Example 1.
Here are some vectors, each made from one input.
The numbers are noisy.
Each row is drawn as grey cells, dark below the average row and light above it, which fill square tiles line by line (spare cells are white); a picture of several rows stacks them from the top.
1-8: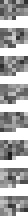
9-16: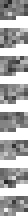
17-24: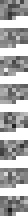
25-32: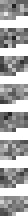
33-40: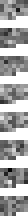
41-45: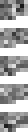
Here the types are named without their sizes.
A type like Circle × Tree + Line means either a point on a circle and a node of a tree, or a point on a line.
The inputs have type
Label.
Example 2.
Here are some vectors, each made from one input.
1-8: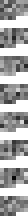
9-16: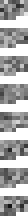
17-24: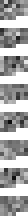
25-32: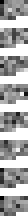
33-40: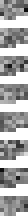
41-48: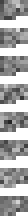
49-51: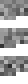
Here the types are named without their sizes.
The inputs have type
Tree.
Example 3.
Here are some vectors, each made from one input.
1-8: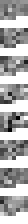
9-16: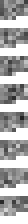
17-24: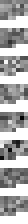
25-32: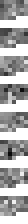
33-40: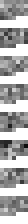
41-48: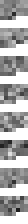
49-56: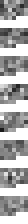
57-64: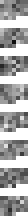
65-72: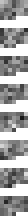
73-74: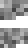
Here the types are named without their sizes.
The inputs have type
Label.
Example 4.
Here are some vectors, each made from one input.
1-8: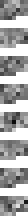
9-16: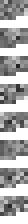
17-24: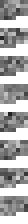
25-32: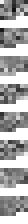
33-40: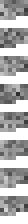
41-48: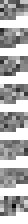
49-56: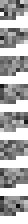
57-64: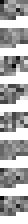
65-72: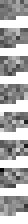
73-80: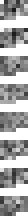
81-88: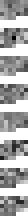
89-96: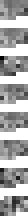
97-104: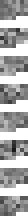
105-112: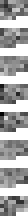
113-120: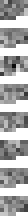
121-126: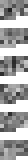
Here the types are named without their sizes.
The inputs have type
Tree.
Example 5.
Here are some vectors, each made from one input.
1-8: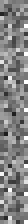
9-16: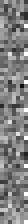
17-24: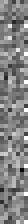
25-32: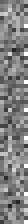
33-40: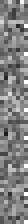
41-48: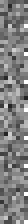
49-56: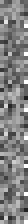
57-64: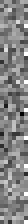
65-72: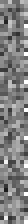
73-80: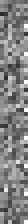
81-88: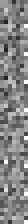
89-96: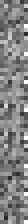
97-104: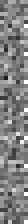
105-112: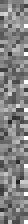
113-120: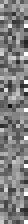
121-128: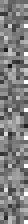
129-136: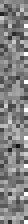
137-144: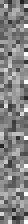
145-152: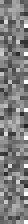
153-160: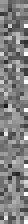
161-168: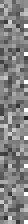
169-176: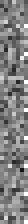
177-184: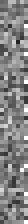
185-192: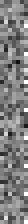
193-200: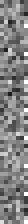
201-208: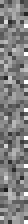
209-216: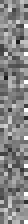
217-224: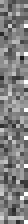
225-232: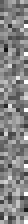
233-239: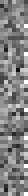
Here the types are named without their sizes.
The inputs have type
Bool × Bool × Bool × Bool.
